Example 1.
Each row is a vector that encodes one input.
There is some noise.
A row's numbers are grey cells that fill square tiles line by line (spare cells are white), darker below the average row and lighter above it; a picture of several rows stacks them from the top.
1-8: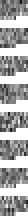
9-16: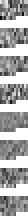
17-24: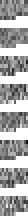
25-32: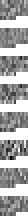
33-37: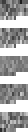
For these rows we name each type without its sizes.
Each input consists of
a node of a tree.
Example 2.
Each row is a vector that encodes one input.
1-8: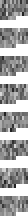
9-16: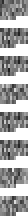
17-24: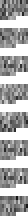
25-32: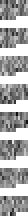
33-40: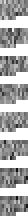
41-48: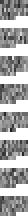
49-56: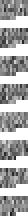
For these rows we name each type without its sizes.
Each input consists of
a label.
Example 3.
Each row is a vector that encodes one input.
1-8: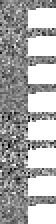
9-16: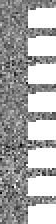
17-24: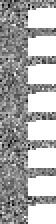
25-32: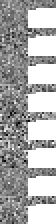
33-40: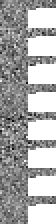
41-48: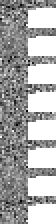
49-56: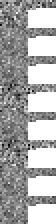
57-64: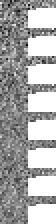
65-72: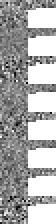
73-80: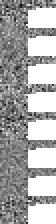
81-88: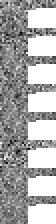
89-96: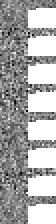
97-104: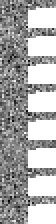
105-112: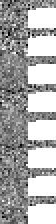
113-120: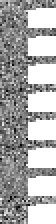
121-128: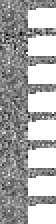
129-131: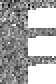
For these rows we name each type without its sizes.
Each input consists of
a node of a tree.
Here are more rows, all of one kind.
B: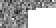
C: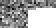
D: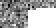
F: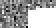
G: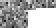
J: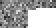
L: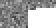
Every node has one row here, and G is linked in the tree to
J.
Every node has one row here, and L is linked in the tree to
B, F and J.
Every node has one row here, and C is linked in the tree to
F.
